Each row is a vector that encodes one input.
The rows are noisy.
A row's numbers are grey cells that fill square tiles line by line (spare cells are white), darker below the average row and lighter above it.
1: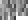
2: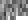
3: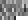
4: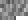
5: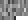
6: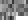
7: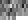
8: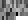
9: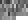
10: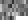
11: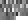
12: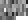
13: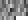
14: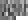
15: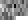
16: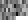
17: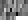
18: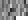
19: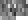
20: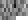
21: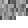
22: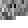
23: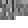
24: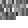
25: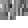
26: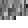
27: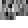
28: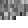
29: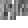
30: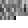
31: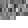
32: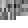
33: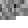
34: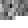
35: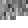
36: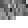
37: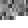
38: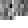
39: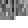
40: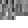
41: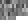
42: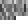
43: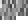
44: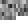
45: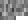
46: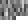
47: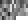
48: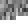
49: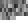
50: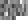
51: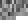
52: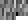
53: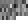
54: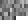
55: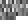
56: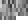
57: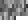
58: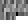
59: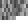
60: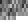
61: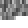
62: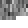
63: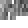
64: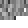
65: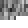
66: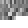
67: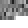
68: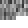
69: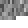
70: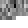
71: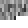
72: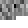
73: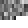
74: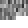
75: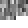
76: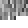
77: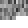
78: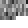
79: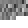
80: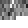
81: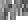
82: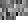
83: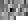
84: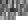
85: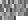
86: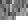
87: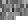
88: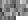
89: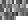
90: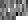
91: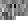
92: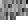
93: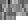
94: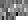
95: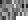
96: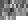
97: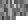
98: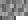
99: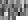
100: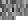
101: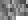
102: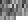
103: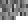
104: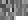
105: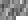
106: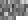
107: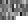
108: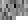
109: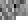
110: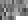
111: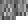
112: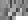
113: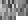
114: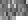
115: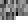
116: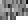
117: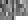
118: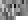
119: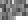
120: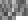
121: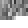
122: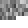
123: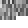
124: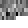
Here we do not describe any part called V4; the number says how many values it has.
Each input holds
one of 7 labels, together with either a point on a 9-point line, or a value of V4.
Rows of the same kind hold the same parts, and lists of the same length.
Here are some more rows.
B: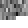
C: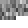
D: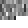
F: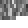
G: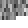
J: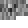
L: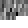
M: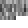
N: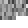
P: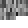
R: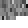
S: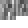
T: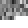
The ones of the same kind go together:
B, F, G, J, L, P, R
C, D, M, N, S, T

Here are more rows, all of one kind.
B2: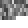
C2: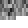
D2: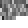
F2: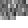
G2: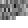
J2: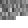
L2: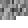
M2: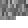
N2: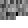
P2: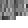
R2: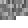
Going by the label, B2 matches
D2, F2 and M2.
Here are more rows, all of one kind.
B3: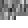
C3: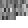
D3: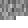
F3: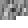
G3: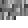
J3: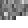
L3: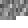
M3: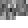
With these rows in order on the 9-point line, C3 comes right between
D3 and J3.
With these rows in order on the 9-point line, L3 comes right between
D3 and F3.
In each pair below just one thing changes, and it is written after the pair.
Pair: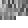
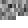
the label
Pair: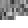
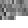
the value of V4
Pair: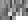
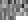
the label
